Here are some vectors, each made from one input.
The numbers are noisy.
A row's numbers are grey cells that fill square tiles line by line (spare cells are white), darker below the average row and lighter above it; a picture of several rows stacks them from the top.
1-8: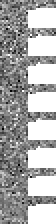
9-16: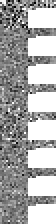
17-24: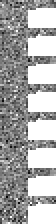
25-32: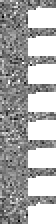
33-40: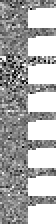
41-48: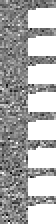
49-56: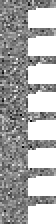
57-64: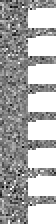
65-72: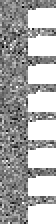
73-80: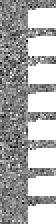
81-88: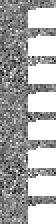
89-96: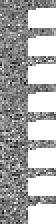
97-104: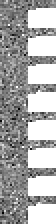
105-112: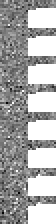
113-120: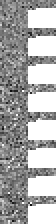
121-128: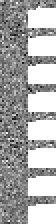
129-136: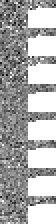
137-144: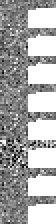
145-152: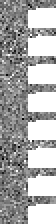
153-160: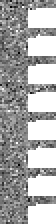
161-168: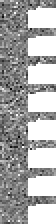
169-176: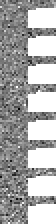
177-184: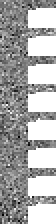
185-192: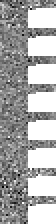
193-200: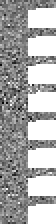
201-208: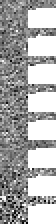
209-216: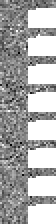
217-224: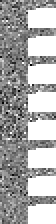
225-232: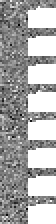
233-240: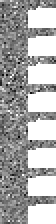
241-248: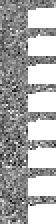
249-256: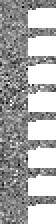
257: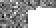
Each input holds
a list of up to two items, each either a point on a 7-point line, or a point on a 10-point line.
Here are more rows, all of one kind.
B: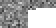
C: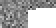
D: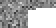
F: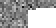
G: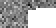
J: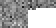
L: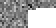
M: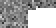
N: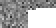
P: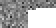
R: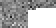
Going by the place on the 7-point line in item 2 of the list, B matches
C, G, N and P.
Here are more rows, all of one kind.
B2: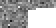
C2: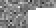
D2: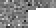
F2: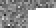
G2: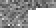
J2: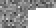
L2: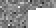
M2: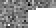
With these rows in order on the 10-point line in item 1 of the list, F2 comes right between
G2 and J2.
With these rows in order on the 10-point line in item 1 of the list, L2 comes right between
B2 and C2.
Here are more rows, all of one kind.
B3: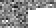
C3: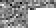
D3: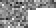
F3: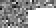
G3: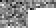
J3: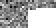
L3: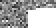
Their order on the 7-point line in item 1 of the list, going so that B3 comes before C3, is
F3, L3, B3, J3, D3, C3, G3.
